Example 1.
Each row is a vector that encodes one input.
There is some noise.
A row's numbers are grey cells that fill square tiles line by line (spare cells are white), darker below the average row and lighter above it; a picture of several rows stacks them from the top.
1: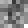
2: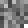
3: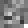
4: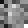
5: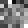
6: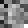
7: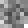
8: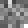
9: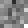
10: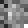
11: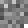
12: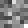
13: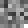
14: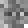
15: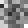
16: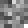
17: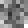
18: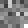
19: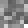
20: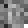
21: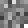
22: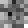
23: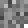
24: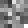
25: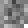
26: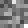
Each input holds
a point on a 6-point circle.
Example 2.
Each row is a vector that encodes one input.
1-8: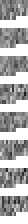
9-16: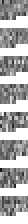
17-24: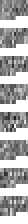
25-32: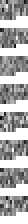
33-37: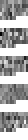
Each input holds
a node of an 8-node tree.
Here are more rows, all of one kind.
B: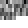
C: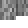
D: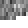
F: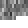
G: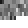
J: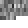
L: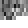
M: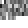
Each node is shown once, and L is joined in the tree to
G.
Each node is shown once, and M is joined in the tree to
J.
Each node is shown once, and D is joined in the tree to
C and J.
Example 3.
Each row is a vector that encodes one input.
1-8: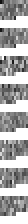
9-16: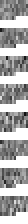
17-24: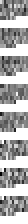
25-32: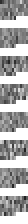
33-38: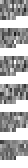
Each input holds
a node of an 8-node tree.
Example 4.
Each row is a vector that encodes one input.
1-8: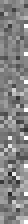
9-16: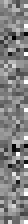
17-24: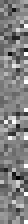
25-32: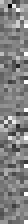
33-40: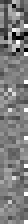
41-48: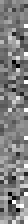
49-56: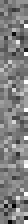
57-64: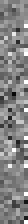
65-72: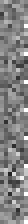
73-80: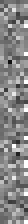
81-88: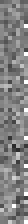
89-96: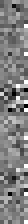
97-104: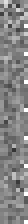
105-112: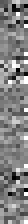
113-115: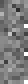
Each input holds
either a point on a 20-point circle, or a fixed value.
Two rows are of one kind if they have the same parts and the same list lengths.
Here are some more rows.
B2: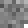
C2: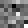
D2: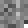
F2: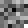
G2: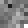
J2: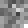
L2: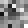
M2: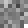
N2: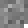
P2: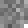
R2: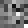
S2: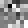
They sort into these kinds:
B2, C2, D2, F2, J2, L2, M2, N2, P2, R2
G2, S2

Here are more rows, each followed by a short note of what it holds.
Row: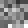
a fixed value
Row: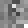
a point on a 20-point circle
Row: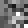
a fixed value
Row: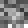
a fixed value
